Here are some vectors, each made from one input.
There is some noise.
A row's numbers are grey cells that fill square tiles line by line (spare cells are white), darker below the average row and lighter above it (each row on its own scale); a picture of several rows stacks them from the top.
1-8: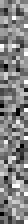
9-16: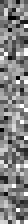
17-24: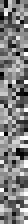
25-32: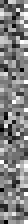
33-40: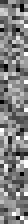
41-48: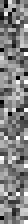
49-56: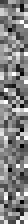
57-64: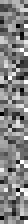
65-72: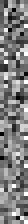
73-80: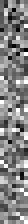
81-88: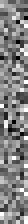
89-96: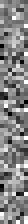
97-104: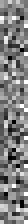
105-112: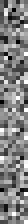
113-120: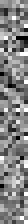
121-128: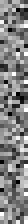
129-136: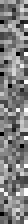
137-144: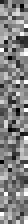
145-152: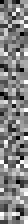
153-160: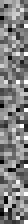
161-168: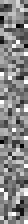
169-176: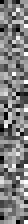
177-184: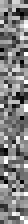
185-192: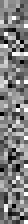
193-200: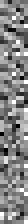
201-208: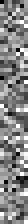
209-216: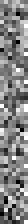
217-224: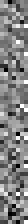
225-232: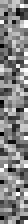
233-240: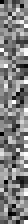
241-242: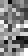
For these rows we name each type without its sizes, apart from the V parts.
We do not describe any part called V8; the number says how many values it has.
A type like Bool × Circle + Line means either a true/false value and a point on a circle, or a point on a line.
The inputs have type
Bool × (Line + V8) + Circle.
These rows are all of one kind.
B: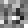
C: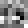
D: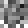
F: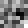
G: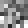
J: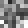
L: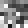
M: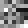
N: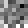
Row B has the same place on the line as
D and N.
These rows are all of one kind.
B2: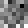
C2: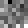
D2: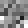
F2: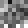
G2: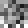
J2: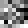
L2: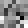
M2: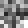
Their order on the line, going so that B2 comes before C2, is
D2, L2, G2, B2, C2, F2, M2, J2.
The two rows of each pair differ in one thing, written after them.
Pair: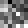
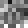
the place on the line
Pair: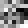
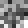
the true/false value
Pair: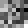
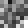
the true/false value
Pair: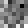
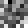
the place on the line
